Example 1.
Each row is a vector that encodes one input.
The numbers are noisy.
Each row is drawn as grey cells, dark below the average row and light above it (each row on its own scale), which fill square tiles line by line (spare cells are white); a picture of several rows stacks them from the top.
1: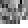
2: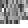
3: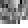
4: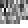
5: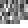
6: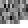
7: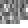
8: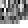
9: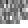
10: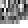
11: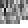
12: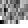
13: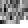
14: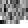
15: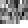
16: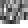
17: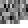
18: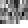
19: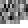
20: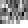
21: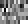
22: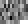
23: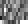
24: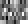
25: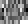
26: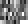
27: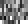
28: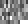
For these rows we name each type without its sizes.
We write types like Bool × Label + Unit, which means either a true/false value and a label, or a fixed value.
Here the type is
Bool × Bool × Bool.
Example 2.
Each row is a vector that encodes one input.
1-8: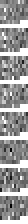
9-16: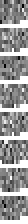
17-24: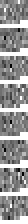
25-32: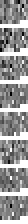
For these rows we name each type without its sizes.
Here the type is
Bool × Bool × Bool.
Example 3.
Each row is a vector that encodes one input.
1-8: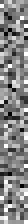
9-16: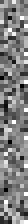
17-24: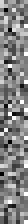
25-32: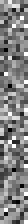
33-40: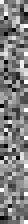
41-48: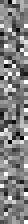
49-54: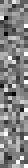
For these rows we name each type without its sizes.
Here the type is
Label.
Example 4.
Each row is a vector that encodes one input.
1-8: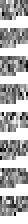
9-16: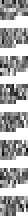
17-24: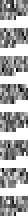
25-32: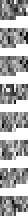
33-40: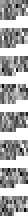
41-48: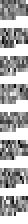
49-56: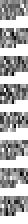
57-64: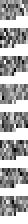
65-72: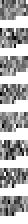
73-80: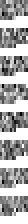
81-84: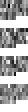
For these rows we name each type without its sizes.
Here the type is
Label.
